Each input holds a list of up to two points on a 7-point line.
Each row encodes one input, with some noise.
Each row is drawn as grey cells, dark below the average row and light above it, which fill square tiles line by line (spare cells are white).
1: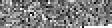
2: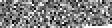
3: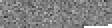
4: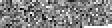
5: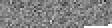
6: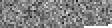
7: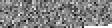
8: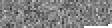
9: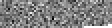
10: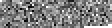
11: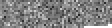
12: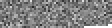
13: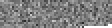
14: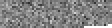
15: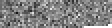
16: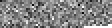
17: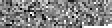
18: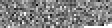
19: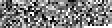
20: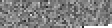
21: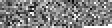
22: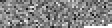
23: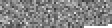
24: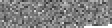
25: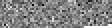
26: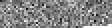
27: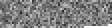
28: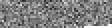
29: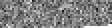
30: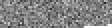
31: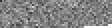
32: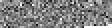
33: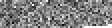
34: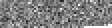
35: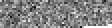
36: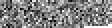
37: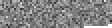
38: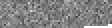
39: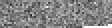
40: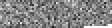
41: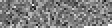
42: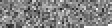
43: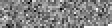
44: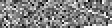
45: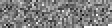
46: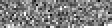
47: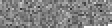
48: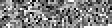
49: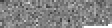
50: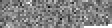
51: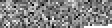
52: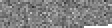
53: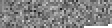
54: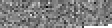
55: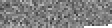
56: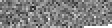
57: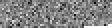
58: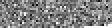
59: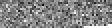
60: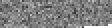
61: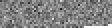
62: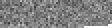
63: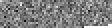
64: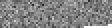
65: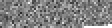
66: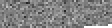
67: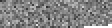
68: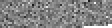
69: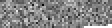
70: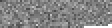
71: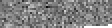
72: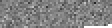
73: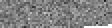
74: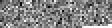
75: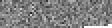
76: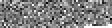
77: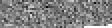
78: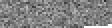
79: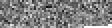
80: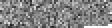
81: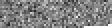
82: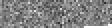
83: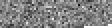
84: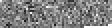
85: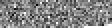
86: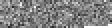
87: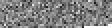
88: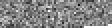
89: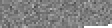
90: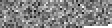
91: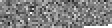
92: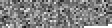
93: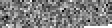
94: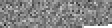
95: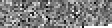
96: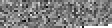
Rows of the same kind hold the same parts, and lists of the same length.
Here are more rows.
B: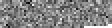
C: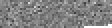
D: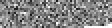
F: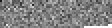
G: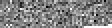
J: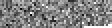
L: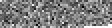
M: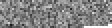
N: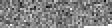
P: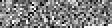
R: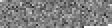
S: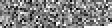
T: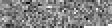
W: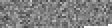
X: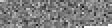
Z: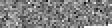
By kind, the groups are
B, C, L, M, R, T, W, X, Z
D, S
F, G, J, N, P

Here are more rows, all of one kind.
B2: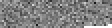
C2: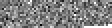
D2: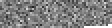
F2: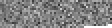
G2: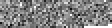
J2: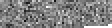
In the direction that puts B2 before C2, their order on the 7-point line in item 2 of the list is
G2, B2, D2, F2, J2, C2.
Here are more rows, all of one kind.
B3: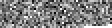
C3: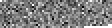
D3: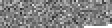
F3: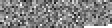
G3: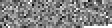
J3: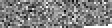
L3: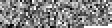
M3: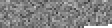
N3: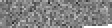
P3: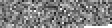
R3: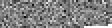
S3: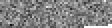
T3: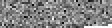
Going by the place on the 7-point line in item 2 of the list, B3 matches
G3, J3 and N3.
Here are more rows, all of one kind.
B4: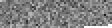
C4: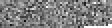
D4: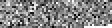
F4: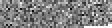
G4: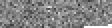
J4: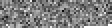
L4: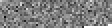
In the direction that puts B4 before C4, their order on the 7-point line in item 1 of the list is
L4, B4, J4, G4, C4, D4, F4.
